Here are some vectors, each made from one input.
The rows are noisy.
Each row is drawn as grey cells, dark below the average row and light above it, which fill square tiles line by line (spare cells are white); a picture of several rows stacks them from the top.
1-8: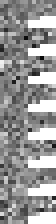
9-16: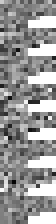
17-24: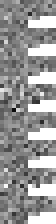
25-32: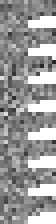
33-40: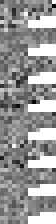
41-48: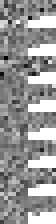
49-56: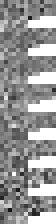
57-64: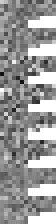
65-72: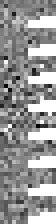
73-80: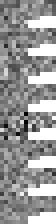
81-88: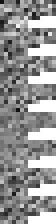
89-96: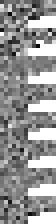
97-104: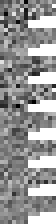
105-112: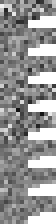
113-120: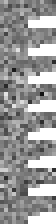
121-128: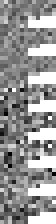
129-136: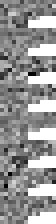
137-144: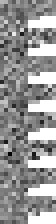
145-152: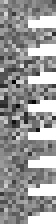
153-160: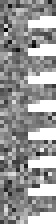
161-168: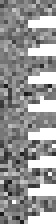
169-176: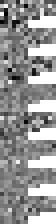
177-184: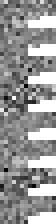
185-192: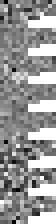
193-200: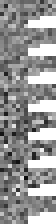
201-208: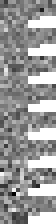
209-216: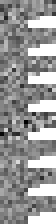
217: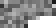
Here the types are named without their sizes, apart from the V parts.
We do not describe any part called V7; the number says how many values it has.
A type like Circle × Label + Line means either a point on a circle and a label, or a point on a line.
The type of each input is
Bool × Bool × Bool × (Line + V7) + Label.
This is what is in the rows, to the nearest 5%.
About 25% of them hold a label. The rest hold three true/false values, together with either a point on a line, or a value of V7.
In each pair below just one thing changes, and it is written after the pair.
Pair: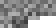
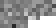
one of the three true/false values
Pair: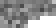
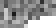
one of the three true/false values
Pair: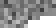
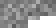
the place on the line
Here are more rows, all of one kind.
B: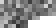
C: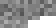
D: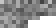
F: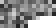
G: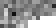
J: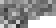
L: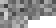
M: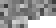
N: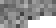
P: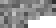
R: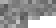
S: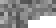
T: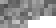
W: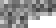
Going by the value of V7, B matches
F, P and S.
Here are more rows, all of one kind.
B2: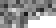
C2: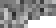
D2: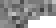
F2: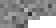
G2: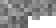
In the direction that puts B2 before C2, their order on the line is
G2, F2, D2, B2, C2.
